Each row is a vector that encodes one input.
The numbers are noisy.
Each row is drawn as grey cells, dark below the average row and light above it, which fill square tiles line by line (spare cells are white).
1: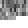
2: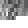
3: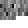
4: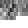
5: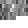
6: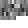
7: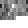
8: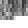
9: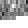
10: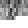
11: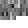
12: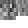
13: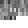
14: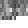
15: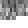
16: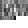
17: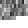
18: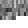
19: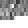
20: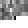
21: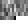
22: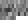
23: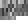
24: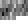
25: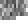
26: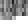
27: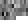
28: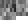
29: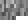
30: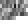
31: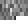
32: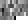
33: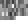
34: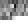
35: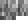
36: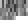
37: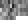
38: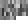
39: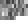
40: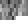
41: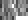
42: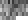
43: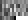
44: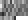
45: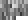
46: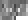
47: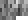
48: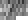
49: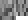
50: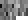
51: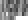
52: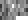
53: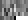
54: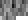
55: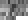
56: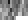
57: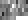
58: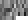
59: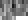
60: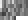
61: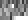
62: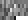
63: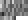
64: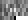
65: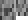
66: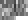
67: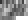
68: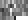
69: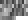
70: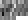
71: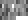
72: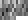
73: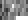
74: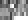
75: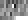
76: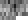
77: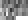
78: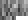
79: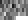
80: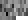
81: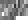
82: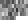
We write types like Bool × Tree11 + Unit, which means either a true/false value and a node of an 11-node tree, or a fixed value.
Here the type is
Label6 × (Line5 + Line7).
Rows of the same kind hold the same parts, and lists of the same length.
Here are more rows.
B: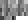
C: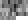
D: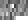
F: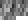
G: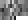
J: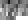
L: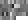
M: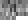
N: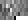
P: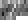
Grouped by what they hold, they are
B, G, L, N, P
C, D, F, J, M

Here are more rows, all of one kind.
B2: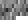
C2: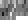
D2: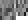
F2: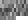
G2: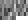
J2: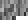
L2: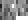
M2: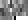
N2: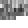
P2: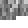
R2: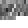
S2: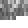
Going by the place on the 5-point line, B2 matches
F2, P2 and R2.
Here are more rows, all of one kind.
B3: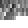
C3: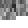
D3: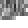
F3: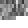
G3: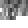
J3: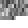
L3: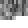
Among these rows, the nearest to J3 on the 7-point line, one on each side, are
G3 and L3.
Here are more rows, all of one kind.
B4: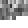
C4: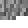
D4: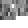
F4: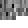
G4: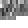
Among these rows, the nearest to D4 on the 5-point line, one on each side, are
C4 and F4.
